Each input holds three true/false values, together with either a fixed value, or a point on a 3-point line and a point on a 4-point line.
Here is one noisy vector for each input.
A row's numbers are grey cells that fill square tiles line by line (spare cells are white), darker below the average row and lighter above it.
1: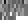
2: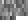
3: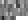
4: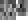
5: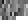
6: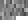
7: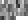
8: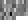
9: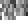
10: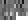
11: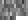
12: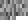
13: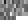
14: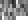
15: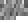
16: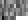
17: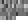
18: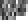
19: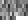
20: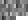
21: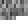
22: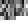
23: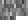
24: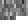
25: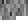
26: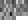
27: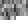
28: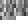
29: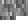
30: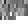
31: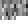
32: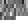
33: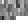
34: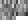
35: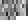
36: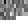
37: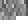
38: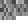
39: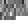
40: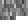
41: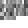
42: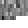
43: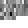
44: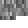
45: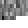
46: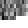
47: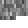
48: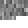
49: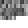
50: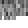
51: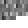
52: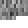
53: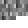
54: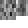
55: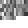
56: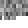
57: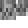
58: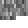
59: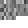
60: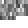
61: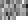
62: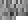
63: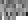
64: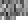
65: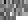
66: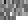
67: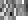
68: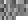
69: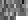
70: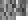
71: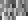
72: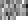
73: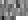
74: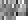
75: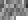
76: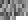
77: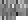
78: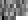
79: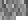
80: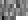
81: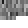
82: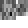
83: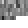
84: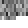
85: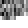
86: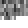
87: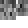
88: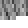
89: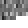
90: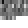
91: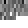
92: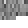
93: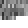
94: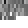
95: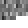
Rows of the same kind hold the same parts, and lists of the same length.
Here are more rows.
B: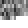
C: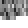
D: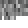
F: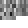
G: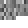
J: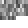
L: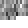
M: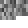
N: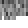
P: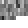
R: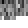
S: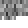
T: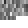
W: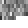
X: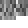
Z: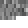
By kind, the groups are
B, C, D, F, G, L, M, N, R, S, X, Z
J, P, T, W

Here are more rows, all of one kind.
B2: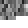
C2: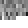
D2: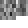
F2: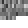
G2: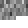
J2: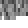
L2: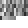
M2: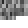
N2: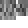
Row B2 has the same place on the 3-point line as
C2, G2 and J2.
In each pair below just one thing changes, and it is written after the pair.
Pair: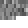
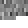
the place on the 4-point line
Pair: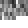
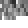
the place on the 4-point line
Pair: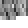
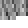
the place on the 3-point line
